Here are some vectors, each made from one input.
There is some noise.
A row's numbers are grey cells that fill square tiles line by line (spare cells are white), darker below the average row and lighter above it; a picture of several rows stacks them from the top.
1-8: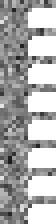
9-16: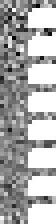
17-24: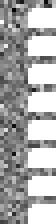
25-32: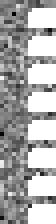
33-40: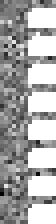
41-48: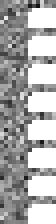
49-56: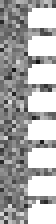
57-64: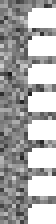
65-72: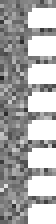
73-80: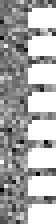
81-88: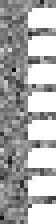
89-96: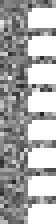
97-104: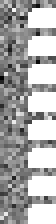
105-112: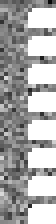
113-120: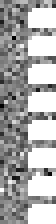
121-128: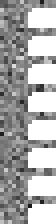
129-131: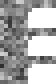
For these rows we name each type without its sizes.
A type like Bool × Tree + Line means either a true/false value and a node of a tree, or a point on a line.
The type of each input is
Circle × (Circle + Tree).
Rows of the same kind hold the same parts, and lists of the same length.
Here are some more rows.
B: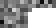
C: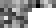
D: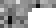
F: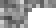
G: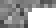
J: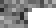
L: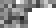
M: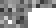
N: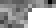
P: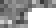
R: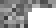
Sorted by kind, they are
B, G, N, R
C, D, F, J, L, M, P

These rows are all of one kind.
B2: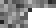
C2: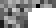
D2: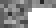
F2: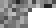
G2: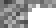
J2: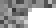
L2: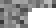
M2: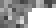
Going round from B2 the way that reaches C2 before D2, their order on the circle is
B2, C2, D2, G2, L2, J2, M2, F2.
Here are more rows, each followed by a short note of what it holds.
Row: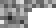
a point on each of two circles
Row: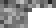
a point on a circle and a node of a tree
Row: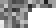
a point on each of two circles
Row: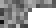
a point on a circle and a node of a tree
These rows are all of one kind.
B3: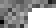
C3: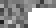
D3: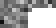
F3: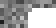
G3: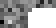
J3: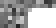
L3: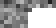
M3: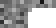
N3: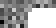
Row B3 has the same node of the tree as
D3 and G3.
